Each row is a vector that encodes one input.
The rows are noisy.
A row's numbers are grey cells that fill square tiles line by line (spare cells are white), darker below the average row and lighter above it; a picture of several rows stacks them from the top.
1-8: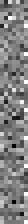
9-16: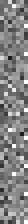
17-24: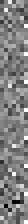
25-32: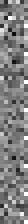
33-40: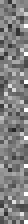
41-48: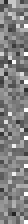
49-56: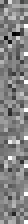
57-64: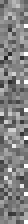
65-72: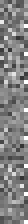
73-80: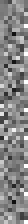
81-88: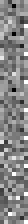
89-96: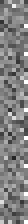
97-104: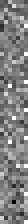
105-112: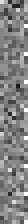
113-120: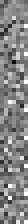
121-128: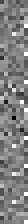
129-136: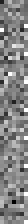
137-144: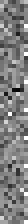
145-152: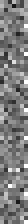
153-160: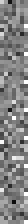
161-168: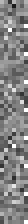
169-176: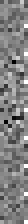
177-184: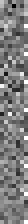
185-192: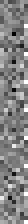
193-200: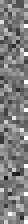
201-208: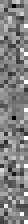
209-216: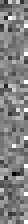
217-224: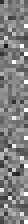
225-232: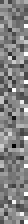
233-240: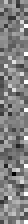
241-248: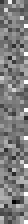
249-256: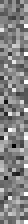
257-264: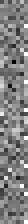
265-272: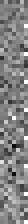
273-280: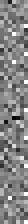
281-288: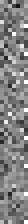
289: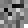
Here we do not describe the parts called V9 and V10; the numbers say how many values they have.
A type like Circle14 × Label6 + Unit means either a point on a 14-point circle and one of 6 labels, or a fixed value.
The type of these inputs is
(Bool × V9 + V10) × Line7.
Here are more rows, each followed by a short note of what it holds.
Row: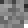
a point on a 7-point line, a true/false value and a value of V9
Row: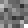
a point on a 7-point line, a true/false value and a value of V9
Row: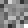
a point on a 7-point line and a value of V10
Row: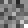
a point on a 7-point line, a true/false value and a value of V9
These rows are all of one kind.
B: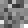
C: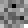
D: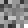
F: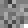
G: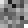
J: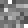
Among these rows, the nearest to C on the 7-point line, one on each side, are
F and G.
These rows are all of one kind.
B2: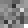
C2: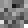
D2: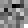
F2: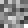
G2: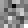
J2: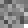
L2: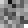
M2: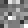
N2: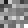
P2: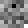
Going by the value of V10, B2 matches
C2 and P2.
